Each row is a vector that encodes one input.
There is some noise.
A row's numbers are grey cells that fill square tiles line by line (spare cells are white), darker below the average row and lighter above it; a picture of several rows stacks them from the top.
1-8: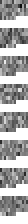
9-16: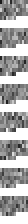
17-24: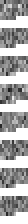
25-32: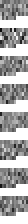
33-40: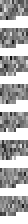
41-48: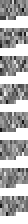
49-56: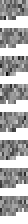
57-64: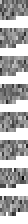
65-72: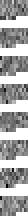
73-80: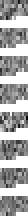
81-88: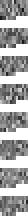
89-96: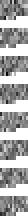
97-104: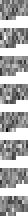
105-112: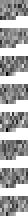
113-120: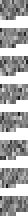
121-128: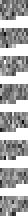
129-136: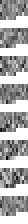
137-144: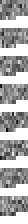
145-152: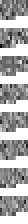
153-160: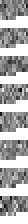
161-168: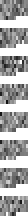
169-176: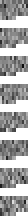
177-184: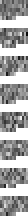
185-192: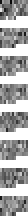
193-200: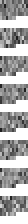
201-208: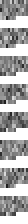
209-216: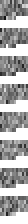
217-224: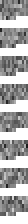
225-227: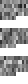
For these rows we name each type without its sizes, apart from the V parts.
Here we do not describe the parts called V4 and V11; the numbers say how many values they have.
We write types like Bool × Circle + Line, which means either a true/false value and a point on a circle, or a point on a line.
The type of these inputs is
Bool × (Circle + V4) + V11.
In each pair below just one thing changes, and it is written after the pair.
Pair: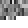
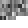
the value of V4
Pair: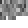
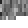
the value of V4
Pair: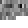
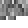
the true/false value
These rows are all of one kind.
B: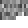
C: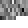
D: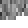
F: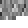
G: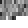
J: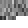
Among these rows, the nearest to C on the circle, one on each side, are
F and G.
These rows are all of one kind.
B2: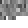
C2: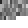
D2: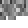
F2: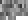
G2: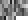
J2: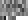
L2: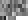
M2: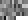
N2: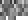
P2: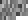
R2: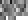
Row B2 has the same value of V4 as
D2, J2, L2 and R2.
